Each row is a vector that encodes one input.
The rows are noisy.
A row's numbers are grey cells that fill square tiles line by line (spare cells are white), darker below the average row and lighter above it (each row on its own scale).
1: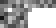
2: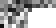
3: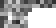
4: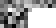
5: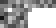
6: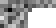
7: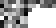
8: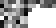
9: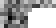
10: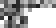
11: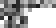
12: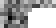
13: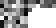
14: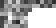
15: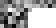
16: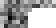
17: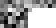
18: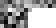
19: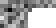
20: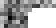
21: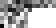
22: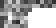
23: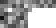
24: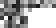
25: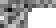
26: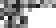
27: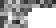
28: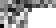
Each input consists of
three true/false values.
